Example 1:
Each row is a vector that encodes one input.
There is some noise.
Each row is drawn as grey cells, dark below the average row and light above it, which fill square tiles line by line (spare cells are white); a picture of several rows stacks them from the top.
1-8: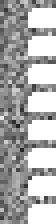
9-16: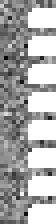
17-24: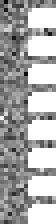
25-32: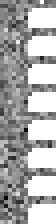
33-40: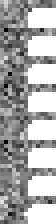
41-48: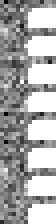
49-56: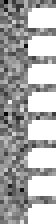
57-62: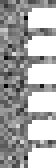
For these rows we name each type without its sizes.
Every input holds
a point on a line, together with either a fixed value, or four true/false values.
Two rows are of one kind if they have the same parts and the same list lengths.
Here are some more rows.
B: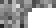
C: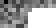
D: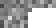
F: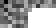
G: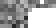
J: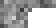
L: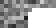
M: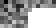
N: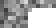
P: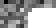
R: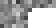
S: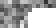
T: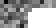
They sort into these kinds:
B, D, G, J, L, N, R, S
C, F, M, P, T

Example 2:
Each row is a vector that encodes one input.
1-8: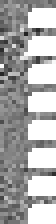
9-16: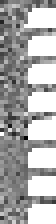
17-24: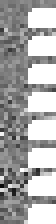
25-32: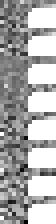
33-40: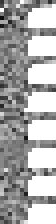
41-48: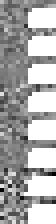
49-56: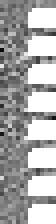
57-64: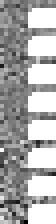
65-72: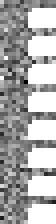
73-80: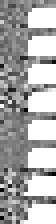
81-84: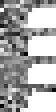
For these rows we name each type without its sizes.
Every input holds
a list of points on a line.
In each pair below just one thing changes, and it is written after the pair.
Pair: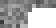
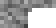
the place on the line in item 2 of the list
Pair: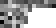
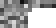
the place on the line in item 2 of the list
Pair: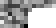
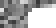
the place on the line in item 2 of the list
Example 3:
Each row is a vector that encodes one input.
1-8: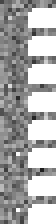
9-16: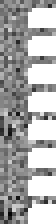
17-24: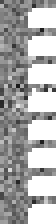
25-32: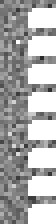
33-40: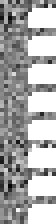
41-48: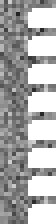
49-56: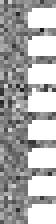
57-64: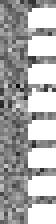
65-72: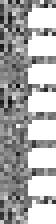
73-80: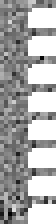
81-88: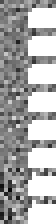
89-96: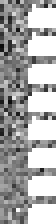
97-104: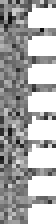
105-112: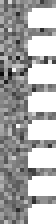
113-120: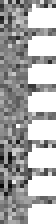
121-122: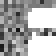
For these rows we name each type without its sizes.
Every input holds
either a point on a line, or four true/false values.
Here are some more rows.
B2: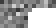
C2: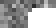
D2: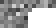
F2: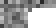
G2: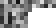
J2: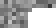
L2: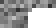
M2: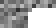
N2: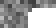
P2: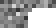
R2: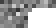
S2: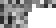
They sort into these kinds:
B2, C2, D2, F2, J2, L2, M2, N2, P2, R2
G2, S2

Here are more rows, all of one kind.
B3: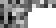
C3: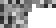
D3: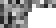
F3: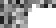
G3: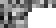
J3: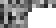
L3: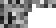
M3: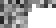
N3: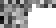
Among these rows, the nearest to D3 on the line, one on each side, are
B3 and L3.
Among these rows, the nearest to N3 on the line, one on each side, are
C3 and F3.
